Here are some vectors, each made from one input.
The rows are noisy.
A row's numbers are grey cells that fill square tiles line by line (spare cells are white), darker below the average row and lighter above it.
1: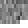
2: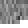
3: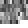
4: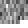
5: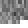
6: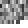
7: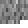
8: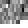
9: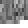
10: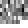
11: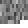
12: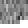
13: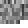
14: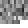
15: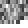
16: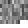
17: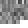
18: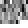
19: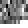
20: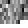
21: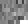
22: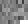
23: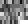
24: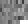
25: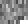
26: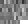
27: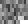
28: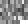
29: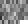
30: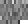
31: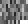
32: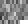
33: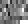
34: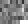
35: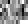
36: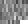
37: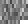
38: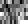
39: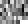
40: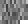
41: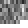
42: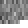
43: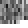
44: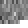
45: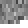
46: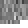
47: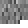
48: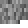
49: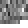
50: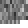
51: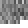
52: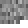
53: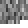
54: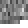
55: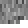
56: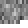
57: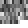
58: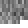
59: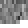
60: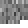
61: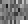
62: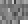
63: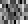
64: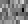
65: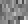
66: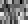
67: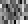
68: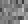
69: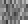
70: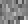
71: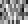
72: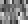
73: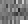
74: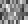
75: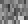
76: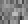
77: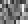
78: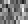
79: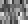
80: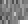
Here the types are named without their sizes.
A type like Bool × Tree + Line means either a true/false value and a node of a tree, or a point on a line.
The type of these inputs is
List(Line).
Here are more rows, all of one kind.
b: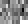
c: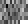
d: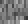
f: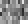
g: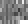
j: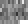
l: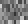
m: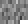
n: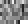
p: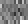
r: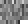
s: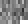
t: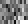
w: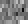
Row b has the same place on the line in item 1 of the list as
f, l, p and s.
